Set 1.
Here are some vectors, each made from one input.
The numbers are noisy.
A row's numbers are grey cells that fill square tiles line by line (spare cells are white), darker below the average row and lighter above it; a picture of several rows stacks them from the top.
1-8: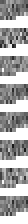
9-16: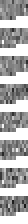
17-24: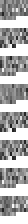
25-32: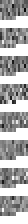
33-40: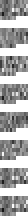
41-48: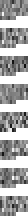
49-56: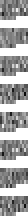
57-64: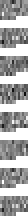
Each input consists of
either a fixed value, or a node of a 7-node tree.
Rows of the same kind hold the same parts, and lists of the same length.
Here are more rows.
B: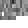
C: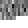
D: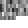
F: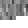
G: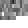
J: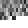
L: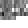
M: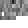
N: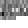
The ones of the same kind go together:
B, C, D, F, G, L, M, N
J

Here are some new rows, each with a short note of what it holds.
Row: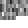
a node of a 7-node tree
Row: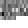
a node of a 7-node tree
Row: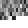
a fixed value
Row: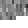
a node of a 7-node tree
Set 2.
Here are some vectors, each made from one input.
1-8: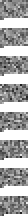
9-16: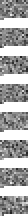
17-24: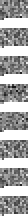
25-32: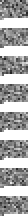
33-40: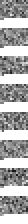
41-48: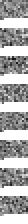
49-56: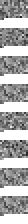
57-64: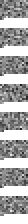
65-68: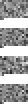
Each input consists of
a point on a 10-point circle.
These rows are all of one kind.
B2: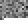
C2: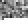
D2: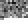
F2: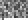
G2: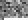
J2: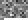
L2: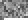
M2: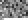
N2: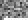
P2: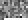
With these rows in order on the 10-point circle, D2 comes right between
G2 and L2.
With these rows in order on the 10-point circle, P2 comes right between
C2 and F2.
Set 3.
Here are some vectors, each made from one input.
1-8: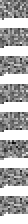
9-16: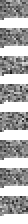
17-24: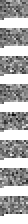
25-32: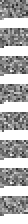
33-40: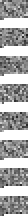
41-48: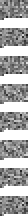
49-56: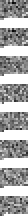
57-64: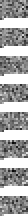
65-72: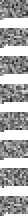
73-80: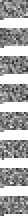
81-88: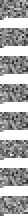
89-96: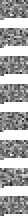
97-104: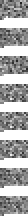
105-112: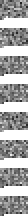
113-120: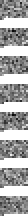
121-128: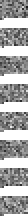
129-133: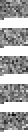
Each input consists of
a point on a 10-point circle.
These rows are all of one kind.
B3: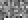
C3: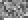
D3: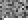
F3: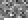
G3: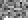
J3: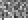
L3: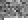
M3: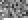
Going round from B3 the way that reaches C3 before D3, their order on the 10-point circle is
B3, M3, L3, C3, G3, D3, F3, J3.
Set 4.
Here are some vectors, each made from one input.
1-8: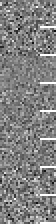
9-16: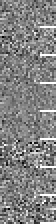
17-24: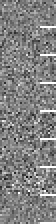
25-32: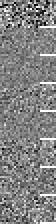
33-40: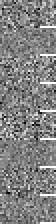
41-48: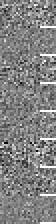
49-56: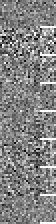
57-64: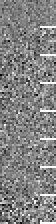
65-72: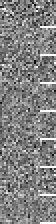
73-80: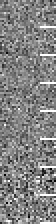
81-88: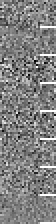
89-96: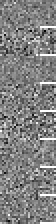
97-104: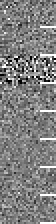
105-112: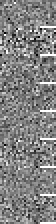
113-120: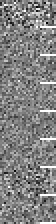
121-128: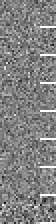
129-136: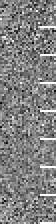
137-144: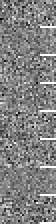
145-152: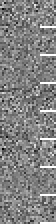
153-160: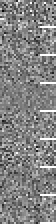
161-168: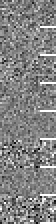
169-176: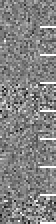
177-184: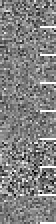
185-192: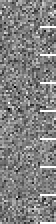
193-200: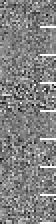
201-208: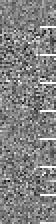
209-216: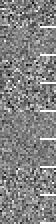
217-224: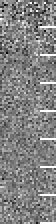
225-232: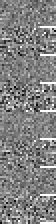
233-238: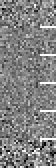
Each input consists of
a point on a 13-point line.
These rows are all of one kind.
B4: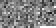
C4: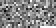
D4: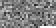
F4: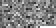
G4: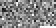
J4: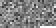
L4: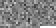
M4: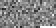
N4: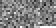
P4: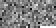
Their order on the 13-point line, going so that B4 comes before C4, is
J4, B4, M4, G4, N4, D4, L4, C4, F4, P4.
